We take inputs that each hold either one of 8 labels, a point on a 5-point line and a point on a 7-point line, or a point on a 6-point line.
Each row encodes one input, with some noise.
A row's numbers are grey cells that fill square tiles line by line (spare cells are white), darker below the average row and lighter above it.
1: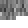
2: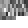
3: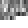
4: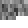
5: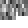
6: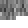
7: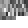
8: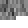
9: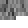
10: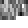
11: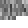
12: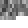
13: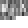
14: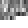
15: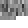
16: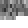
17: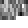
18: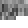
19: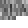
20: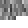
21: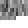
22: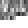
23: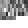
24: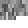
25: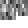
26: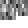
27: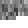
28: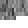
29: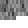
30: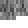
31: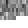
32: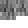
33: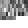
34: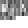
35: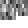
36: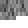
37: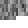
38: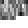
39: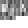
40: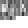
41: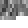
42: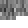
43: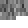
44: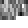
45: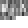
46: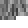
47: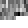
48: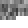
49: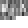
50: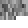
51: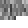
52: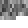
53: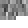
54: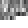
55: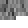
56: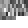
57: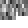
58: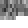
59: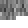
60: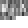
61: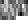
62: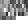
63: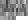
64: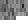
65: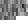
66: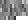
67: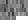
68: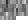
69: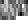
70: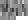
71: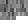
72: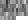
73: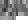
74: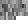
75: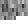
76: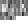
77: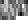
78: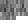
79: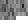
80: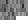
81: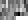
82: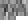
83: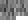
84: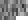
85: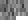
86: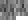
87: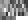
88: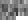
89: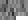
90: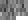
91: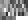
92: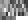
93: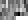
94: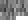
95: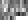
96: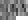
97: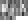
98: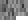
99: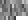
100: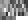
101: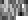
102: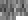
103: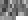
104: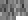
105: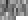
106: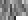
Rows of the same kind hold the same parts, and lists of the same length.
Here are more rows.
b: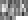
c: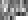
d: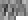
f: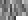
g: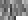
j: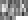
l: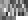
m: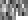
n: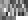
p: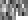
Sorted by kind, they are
b, c, j, l, m, n, p
d, f, g

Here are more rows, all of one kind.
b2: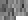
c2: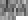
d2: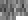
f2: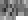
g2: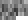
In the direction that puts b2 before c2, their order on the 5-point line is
d2, b2, g2, c2, f2.
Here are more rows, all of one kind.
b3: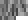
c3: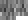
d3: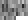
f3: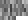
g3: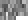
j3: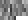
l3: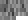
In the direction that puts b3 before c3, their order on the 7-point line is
d3, g3, b3, l3, j3, f3, c3.
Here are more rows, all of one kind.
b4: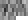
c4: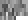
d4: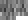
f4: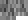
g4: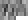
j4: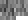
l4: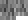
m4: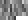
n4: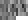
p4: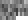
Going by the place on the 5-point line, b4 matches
d4 and p4.
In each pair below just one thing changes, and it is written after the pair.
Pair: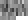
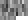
the place on the 7-point line
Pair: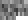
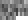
the place on the 5-point line
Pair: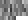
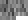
the label
